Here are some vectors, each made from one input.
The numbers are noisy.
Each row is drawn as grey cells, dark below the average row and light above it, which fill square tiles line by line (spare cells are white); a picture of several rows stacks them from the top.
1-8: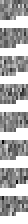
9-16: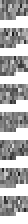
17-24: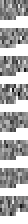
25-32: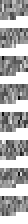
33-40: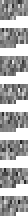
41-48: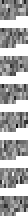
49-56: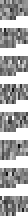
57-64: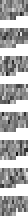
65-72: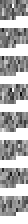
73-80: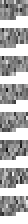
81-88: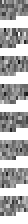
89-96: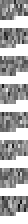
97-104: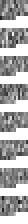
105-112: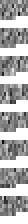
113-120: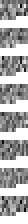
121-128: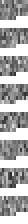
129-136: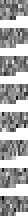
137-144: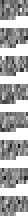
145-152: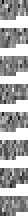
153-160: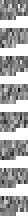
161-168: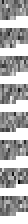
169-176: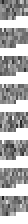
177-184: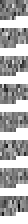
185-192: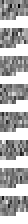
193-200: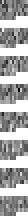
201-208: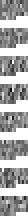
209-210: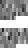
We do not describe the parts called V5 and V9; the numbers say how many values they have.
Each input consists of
one of 8 labels and a value of V9, together with either a node of a 10-node tree, or a value of V5.
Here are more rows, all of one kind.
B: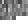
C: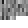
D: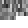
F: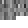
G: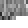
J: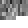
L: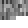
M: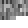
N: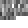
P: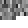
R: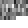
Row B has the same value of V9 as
G, J, L and M.
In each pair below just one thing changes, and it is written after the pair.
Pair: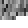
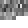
the label
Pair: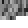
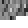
the value of V5
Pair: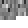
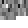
the value of V5
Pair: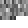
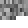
the value of V5
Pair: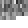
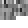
the label
